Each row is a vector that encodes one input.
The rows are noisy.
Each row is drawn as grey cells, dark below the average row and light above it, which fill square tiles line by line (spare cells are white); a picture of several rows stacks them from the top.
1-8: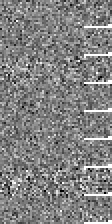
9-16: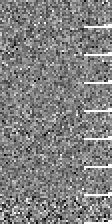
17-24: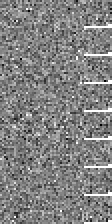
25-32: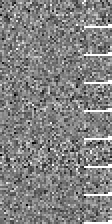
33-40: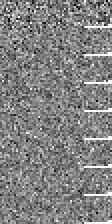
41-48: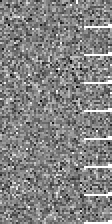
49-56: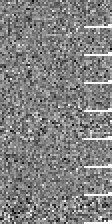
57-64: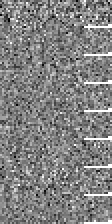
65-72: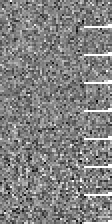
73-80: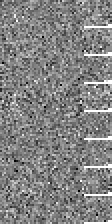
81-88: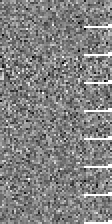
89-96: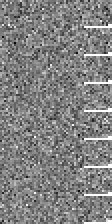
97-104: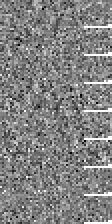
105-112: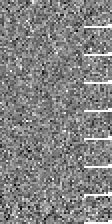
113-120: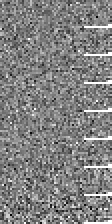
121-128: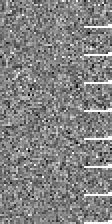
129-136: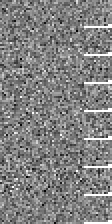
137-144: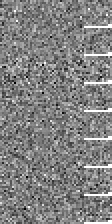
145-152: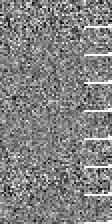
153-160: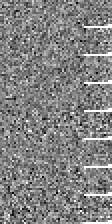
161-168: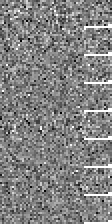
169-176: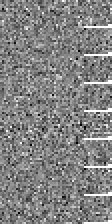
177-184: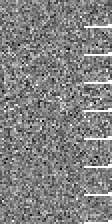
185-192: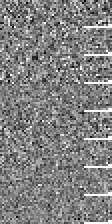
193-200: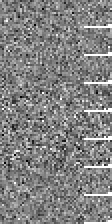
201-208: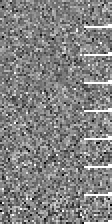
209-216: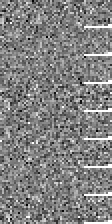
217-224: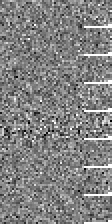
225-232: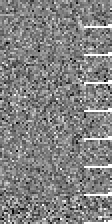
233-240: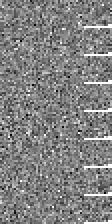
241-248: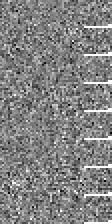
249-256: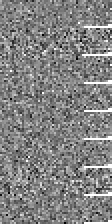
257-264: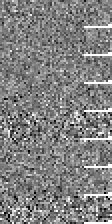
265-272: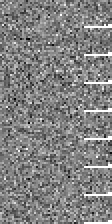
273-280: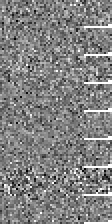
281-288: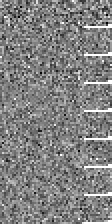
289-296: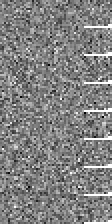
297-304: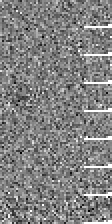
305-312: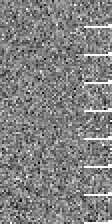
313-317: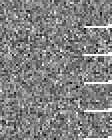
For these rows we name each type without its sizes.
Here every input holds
a node of each of four trees and four true/false values, together with either a point on a circle, or a node of a tree.
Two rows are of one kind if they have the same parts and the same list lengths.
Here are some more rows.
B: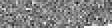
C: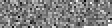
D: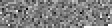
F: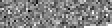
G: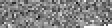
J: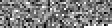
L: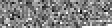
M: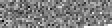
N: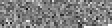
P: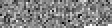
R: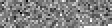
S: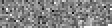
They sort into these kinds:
B, C, F, G, J, M, N, P, R
D, L, S

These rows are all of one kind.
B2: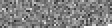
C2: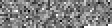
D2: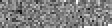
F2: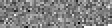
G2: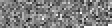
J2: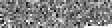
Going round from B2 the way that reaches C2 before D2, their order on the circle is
B2, F2, G2, C2, D2, J2.
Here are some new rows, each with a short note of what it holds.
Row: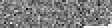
a node of each of five trees and four true/false values
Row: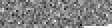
a point on a circle, a node of each of four trees and four true/false values
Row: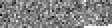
a point on a circle, a node of each of four trees and four true/false values
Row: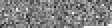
a node of each of five trees and four true/false values
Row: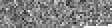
a node of each of five trees and four true/false values
